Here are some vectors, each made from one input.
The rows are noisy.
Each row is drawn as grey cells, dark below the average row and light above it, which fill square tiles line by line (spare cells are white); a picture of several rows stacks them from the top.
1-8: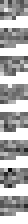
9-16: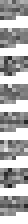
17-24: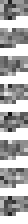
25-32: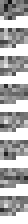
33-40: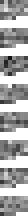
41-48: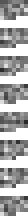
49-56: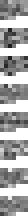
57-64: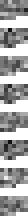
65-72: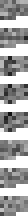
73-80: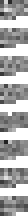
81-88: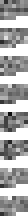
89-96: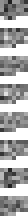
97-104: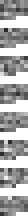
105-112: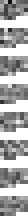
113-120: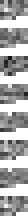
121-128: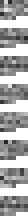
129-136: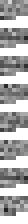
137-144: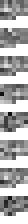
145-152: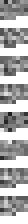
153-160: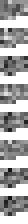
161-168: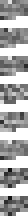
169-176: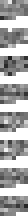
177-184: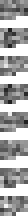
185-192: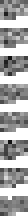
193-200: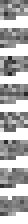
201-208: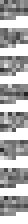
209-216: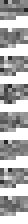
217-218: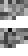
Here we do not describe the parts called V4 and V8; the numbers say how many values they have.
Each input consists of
either a node of each of two 10-node trees, or a value of V4 and a value of V8.
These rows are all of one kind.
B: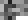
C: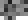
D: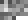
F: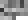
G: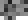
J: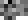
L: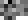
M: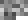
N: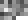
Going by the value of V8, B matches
D and M.
